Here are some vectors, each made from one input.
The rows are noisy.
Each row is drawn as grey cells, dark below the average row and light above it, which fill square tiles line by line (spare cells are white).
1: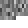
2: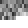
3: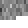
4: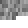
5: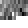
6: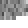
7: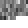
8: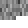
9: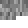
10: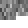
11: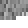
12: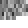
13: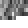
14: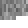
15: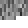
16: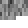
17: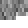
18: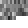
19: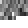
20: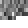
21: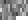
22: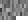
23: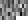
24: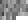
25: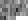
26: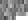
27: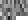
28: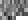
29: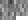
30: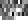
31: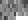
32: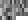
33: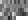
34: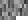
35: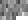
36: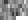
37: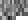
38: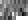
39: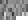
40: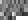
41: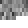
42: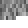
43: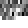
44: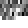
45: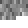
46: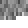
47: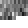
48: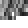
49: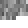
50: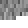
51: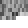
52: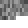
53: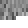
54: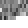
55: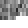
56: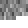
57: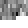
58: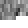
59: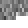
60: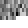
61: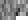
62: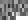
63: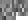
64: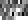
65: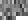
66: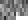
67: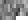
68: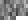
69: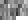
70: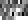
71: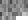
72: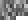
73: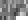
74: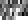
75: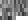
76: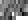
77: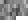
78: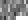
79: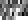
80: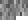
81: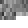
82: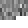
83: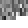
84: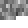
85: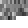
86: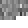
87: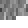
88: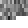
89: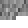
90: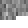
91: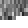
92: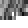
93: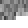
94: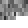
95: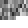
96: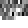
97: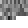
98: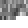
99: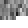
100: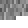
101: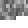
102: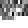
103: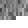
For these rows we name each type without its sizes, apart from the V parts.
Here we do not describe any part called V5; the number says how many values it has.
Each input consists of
a list of items, each a true/false value and a value of V5.
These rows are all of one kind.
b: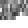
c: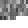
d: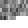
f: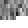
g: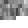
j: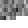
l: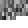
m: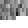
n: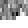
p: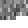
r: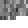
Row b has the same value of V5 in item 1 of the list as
n and p.
